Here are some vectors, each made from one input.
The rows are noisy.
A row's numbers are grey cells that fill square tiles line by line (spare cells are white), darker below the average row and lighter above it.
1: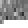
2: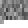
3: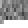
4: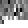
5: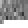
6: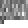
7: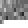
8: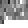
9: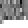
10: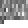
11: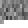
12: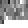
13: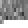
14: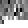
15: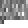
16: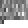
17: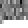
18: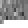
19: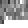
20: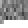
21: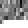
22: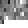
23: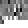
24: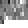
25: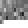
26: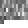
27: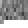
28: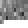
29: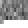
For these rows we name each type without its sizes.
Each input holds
a point on a line.
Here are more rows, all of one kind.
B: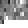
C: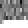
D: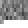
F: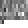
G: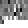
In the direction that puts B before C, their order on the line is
G, B, F, C, D.
